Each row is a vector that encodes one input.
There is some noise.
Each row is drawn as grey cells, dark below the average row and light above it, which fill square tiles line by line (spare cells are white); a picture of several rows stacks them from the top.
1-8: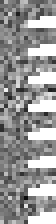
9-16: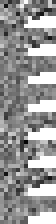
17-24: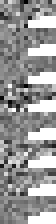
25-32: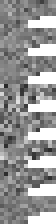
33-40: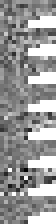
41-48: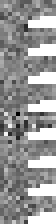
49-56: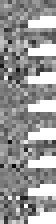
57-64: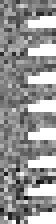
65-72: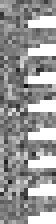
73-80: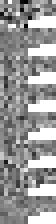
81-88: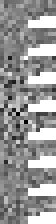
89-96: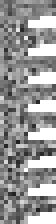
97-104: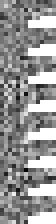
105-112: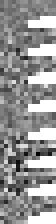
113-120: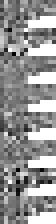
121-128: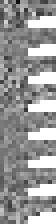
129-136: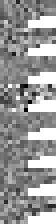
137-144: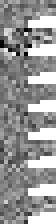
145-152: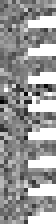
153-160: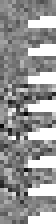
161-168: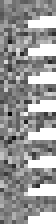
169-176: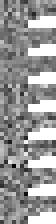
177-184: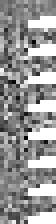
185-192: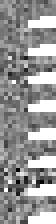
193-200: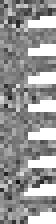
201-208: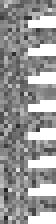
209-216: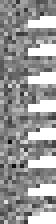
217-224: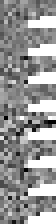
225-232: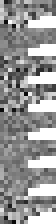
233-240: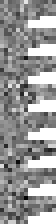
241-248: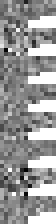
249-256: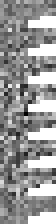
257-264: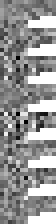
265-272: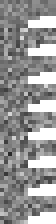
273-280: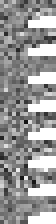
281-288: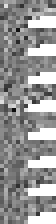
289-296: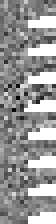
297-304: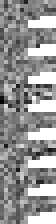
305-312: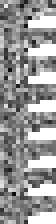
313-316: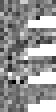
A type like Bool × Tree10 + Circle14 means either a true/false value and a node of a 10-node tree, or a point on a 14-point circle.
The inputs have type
Bool × Bool × Bool × Circle6.
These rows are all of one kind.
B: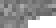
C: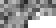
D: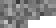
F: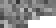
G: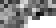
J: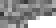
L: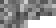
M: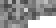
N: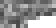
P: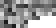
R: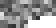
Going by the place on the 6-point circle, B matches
C, J and N.
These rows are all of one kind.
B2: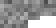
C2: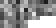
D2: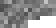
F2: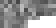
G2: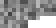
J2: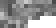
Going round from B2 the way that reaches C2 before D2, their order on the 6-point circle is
B2, C2, F2, G2, D2, J2.
